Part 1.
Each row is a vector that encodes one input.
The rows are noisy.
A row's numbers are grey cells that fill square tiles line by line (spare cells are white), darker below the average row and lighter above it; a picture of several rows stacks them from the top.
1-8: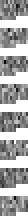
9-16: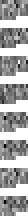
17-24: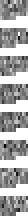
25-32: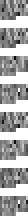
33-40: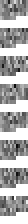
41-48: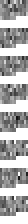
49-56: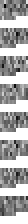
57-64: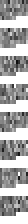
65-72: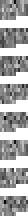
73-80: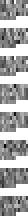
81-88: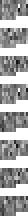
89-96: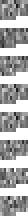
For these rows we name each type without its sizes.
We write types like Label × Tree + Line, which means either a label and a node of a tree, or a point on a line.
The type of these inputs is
Line.
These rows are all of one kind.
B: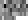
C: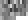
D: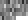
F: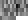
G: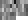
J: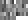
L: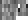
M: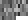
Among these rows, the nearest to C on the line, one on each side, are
B and D.
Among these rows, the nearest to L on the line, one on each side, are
B and G.
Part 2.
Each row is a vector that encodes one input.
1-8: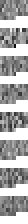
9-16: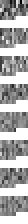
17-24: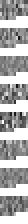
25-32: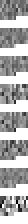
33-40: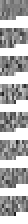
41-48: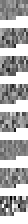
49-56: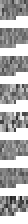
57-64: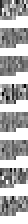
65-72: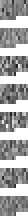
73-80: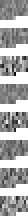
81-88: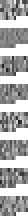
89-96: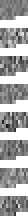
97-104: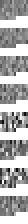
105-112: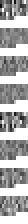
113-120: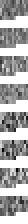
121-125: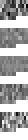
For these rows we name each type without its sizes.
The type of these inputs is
Bool × Bool × Bool + Unit.
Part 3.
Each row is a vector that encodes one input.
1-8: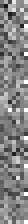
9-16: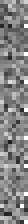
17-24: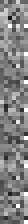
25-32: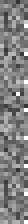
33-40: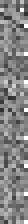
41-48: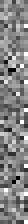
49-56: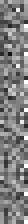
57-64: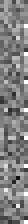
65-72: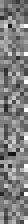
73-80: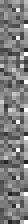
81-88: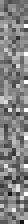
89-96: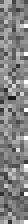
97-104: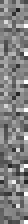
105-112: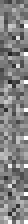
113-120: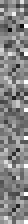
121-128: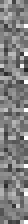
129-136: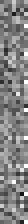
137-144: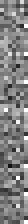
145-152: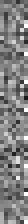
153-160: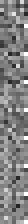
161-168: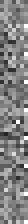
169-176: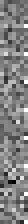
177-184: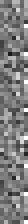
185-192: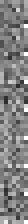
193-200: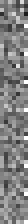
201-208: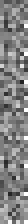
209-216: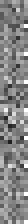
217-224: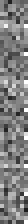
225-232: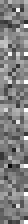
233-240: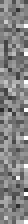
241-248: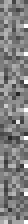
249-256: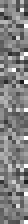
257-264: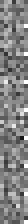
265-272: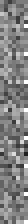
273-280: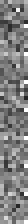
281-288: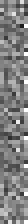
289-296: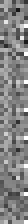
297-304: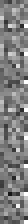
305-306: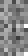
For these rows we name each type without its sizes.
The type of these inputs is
Label.
